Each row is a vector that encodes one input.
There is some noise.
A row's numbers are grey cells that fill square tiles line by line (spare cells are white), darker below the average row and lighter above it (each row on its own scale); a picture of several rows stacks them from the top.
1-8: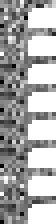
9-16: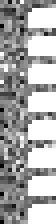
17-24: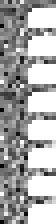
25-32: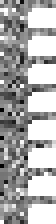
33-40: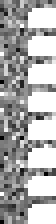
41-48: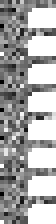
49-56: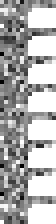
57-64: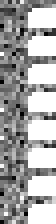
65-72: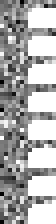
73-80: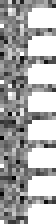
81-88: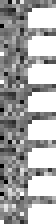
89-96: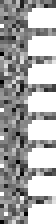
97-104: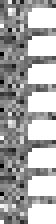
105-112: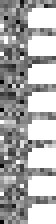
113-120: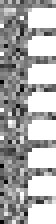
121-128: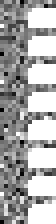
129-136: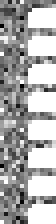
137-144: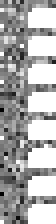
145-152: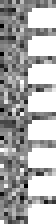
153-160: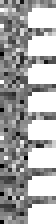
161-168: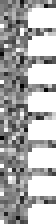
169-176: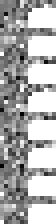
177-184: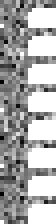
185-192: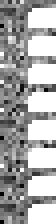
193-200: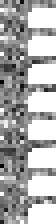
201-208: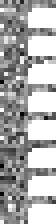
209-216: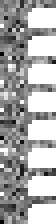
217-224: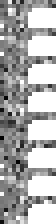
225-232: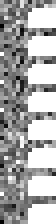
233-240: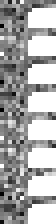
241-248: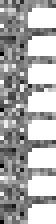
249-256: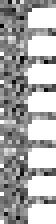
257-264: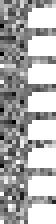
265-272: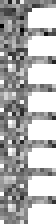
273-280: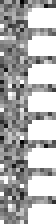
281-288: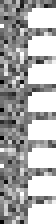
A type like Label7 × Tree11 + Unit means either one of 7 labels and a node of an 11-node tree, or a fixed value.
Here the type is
Bool × (Circle14 + Line12).
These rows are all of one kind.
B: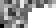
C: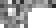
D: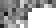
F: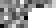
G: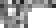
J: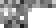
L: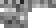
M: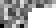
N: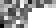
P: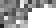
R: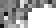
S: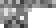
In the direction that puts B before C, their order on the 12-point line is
F, S, J, M, B, N, L, P, R, D, C, G.
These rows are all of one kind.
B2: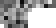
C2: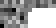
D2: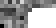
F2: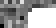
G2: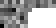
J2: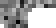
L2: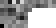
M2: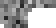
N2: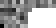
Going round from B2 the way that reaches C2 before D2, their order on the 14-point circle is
B2, N2, G2, C2, F2, D2, M2, J2, L2.
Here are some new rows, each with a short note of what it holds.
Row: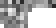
a point on a 12-point line and a true/false value
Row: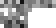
a point on a 12-point line and a true/false value
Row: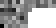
a point on a 14-point circle and a true/false value
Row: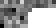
a point on a 14-point circle and a true/false value
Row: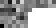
a point on a 14-point circle and a true/false value
